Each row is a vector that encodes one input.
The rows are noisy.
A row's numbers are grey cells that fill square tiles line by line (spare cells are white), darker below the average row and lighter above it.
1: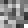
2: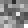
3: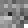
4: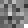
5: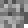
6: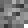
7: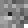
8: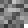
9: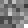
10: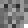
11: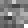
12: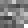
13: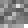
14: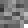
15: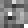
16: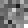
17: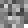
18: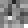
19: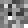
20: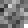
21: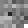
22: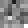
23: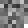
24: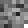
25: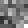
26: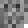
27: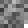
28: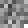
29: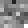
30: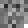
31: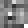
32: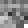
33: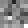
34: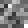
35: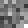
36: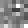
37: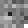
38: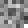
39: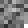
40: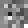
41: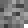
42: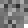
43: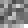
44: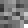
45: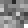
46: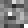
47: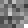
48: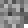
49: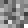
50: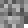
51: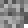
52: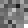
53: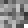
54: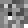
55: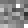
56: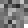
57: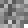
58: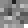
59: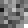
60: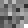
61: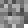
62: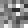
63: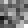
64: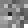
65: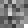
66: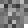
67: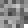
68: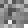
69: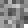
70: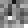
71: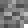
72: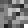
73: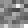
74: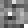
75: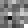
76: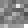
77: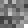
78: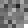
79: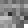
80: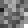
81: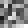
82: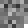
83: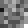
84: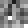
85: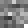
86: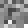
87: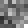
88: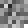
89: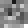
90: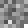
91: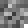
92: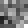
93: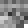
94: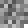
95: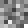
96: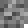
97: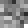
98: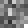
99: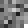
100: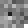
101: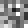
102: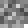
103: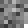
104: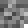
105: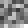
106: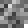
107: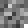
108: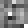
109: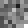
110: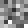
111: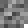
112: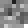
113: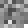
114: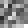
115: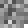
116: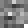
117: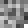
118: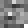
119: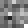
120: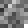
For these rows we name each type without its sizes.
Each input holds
a point on a circle and a true/false value.
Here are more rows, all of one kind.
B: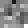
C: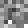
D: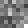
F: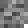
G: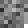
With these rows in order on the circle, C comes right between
D and F.
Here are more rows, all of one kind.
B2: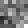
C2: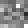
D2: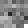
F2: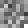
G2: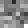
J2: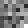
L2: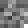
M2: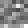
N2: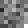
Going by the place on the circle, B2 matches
C2, J2 and M2.
